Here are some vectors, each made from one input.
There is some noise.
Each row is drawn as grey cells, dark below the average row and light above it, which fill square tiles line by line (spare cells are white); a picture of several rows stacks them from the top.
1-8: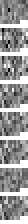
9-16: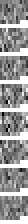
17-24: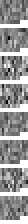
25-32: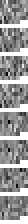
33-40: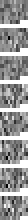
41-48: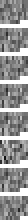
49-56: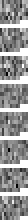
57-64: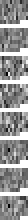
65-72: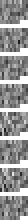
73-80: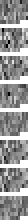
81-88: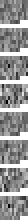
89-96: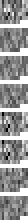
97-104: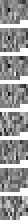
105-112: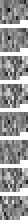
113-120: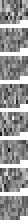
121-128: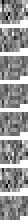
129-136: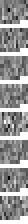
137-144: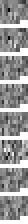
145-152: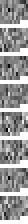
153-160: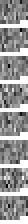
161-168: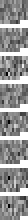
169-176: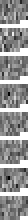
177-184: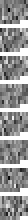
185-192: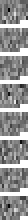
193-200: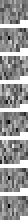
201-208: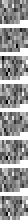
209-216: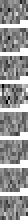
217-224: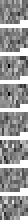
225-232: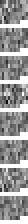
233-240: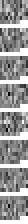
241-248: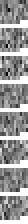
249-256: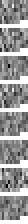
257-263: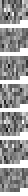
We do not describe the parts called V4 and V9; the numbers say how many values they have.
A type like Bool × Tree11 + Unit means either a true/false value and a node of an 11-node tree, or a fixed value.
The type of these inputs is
Bool × V9 + (Line5 + V4) × Line10.
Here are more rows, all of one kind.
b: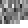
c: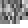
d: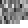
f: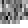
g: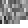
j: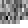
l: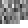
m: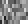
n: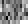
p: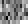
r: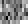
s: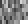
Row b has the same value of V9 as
f, n, p and r.
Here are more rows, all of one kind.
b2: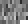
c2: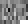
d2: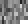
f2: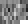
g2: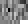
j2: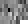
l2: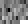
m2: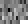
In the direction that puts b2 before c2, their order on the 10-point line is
b2, d2, j2, m2, l2, c2, g2, f2.
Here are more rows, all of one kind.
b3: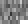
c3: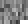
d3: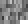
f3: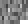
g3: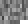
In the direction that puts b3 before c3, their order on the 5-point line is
f3, d3, b3, g3, c3.
